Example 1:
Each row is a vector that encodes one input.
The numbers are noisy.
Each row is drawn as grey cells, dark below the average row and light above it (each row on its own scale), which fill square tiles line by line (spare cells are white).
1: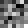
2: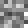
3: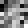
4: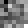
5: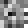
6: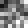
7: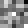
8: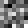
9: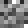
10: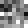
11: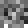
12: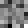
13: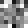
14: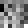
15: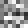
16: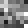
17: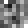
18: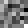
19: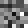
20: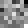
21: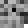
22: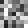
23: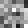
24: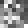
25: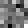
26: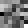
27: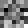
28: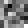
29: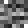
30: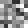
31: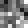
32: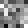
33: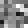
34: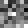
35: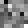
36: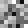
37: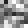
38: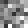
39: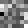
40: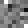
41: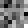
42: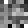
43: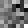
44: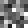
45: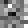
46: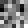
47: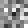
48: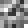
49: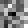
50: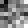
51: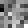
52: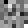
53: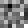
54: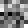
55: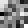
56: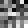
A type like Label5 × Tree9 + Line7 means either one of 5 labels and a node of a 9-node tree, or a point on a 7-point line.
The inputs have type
Bool × Bool × Bool × Bool.
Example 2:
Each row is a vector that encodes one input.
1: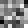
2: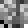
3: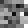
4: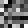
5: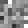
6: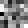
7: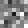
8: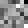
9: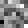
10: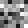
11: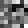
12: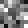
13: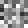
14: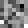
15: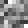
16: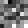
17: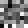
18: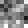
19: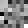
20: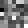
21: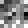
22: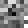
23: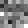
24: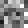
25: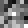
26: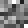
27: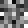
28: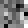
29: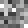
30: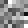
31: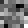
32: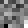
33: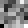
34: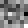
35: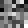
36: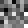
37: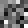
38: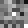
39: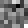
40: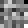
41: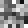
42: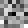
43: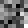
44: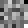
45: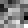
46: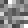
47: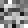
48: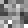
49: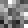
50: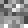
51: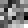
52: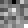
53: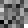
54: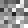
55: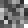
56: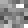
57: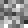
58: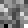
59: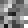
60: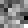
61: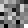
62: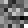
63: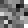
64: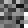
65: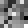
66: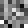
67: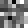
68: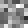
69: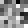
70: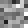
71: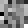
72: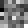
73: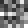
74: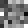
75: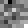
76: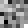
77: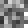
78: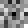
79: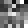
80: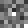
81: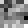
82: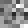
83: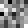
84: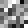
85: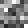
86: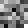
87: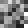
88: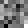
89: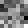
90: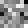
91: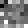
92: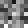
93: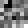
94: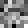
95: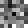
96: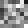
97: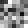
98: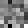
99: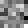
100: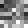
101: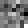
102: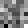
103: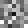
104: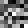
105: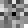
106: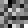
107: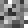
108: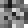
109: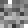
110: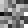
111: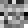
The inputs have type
Bool × Bool × Bool × Bool × Bool.
